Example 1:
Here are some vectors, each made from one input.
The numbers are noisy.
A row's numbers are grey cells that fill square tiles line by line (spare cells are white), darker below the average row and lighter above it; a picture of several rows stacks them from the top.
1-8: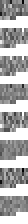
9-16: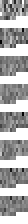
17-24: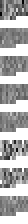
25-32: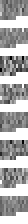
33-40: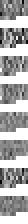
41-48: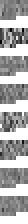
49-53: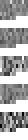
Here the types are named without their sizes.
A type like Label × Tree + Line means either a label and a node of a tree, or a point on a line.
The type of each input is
Bool × Bool × Bool × Bool × Line.
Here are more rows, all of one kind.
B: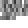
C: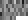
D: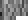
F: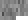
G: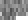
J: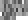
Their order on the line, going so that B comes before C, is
B, D, C, J, G, F.
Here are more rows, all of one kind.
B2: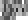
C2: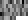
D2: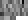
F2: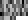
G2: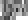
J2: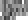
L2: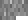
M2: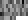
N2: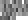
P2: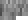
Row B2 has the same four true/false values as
C2, D2, F2 and M2.
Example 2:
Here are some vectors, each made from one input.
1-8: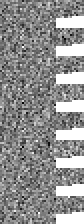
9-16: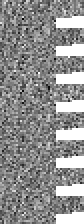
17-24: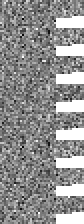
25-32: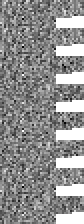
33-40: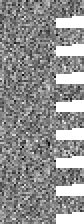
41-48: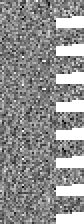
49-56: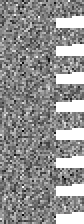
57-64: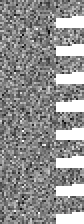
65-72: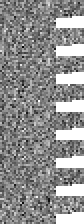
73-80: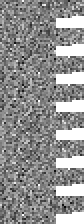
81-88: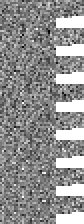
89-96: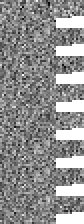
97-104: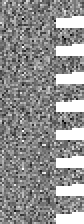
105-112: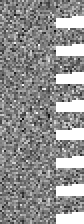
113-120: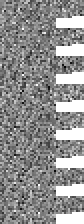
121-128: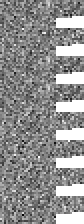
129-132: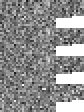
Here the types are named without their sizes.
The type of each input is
Bool × Line.
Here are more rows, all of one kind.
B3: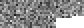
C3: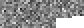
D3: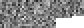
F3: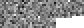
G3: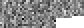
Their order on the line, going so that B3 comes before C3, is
B3, D3, C3, G3, F3.
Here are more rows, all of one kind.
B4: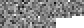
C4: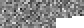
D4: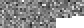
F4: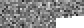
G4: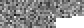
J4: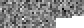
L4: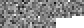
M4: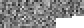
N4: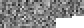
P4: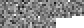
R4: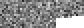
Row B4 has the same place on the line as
L4 and P4.
